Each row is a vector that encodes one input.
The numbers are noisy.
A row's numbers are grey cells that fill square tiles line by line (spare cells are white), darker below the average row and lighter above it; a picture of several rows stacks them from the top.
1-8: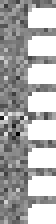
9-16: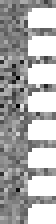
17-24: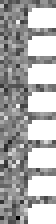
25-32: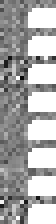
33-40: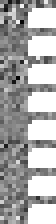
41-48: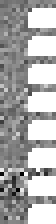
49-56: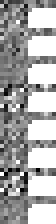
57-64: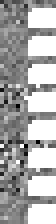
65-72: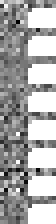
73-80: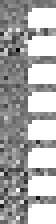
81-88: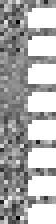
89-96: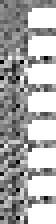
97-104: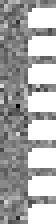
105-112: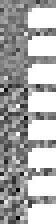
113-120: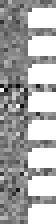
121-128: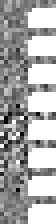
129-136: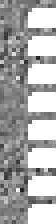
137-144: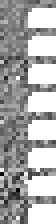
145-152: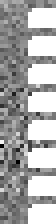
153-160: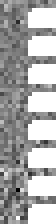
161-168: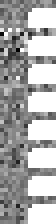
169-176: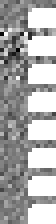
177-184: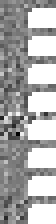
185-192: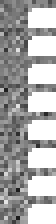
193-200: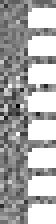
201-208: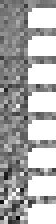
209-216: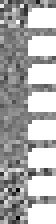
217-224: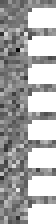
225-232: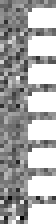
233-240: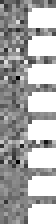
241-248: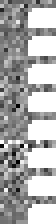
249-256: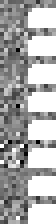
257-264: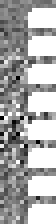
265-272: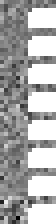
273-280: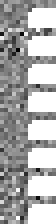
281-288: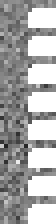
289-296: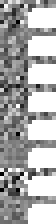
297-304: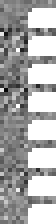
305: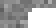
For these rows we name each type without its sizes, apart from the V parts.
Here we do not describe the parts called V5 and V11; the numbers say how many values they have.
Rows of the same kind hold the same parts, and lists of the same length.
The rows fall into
3 kinds.
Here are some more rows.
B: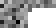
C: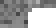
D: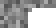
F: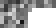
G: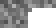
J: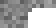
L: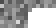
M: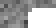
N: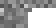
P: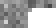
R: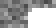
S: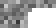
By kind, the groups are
B, C, G, J, L, M, R, S
D, N, P
F

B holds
a point on a line and a true/false value.
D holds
a true/false value and a value of V11.
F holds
a value of V5.
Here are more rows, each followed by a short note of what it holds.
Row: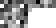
a true/false value and a value of V11
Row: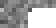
a point on a line and a true/false value
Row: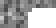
a value of V5
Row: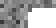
a point on a line and a true/false value
